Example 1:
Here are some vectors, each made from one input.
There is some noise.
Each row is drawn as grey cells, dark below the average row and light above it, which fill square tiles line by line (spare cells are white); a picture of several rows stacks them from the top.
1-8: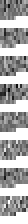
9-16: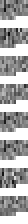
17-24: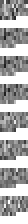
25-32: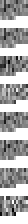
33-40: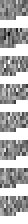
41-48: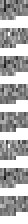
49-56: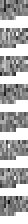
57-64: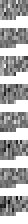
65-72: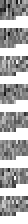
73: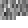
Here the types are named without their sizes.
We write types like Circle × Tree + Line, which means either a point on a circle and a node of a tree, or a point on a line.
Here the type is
(Bool × Bool × Bool + Unit) × Line.
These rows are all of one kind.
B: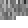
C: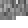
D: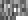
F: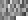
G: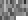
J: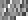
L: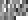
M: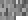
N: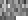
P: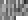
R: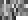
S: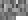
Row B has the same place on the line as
F, M and P.
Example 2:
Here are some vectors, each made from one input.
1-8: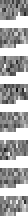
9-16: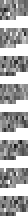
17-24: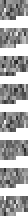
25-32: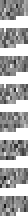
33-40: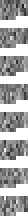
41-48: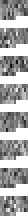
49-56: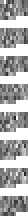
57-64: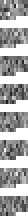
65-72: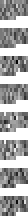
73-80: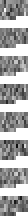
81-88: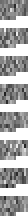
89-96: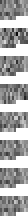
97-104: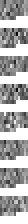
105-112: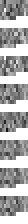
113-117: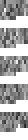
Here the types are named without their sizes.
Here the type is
(Bool × Bool × Bool + Unit) × Line.
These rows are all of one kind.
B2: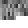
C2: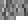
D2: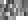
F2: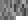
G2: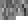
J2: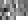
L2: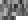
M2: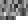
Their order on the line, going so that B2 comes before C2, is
L2, M2, B2, F2, G2, C2, J2, D2.
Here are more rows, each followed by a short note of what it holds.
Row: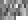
a point on a line
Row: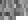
a point on a line
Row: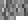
a point on a line and three true/false values
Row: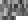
a point on a line and three true/false values
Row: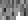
a point on a line and three true/false values
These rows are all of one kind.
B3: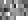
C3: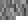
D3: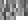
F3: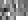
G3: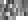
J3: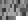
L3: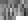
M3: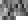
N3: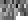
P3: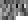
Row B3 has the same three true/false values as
F3 and J3.
